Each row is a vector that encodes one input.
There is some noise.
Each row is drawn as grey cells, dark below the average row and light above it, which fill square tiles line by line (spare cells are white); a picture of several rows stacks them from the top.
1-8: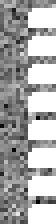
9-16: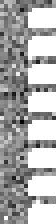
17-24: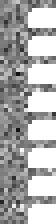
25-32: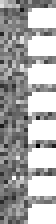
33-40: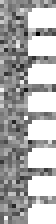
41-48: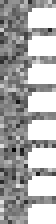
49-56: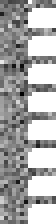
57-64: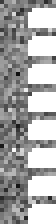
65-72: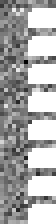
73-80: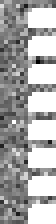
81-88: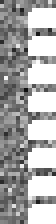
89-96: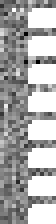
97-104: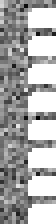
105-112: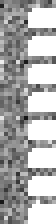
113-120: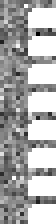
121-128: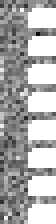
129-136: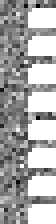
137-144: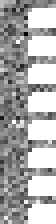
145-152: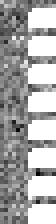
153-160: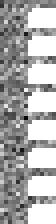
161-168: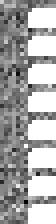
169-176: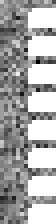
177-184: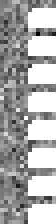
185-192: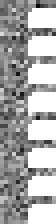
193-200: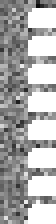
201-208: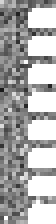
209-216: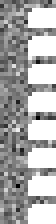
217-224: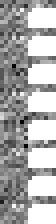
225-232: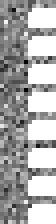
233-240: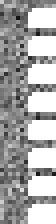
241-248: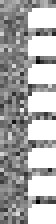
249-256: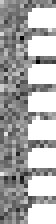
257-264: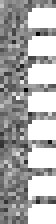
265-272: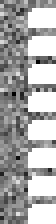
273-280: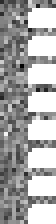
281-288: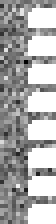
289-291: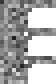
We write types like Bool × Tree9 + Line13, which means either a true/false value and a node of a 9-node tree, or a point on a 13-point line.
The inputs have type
Bool × Circle18 × Line16.
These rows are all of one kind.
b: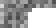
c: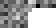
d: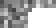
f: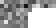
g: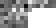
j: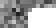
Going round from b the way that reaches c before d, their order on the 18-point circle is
b, j, c, g, f, d.
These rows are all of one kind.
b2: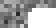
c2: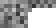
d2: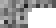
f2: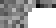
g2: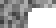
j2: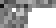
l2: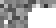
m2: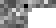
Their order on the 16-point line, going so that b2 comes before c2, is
m2, d2, b2, c2, f2, j2, g2, l2.
